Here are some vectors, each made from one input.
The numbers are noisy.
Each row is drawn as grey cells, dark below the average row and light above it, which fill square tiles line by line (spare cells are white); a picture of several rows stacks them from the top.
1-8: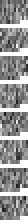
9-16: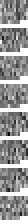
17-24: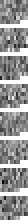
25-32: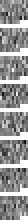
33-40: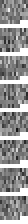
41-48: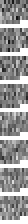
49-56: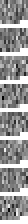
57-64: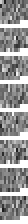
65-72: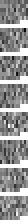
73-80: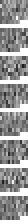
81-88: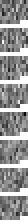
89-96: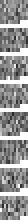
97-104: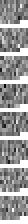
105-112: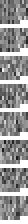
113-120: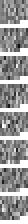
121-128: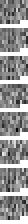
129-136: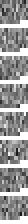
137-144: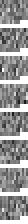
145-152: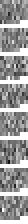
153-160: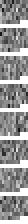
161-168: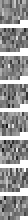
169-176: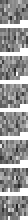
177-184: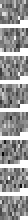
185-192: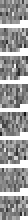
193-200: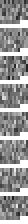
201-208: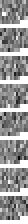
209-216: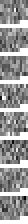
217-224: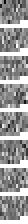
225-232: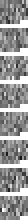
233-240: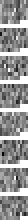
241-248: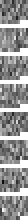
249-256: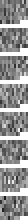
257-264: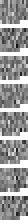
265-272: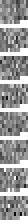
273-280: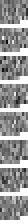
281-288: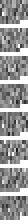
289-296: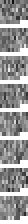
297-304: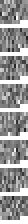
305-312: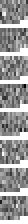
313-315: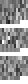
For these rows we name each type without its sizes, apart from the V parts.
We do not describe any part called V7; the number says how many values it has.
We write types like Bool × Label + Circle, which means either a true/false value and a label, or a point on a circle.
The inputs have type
(Bool × V7 + Tree) × Line × (Line × Line + Unit).
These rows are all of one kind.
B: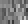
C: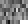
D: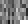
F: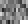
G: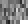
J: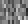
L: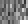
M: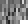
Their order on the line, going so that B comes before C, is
L, B, J, D, M, G, C, F.
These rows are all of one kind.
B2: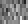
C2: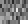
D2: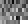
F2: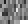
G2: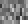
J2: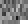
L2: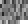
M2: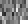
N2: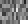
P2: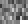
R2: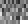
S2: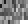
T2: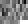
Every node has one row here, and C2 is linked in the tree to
D2, J2 and N2.
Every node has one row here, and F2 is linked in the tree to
S2.
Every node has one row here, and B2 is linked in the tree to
T2.
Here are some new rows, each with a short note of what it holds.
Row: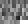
a point on a line and a node of a tree
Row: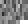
a point on a line and a node of a tree
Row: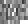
a point on each of three lines and a node of a tree
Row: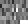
a point on a line and a node of a tree
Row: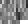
a point on each of three lines and a node of a tree
